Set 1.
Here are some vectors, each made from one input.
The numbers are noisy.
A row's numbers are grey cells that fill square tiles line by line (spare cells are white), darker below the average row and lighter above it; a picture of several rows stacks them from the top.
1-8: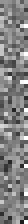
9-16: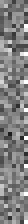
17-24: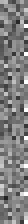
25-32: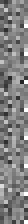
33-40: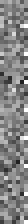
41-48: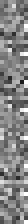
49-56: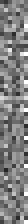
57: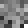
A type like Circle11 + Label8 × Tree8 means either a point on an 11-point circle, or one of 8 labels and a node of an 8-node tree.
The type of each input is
Circle8.
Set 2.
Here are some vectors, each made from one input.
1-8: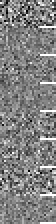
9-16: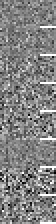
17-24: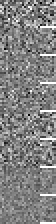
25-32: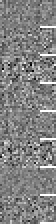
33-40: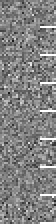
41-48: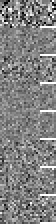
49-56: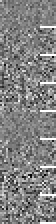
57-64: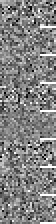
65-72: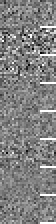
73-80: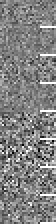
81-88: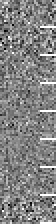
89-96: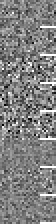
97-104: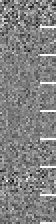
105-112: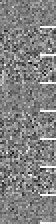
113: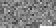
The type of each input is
Line10.
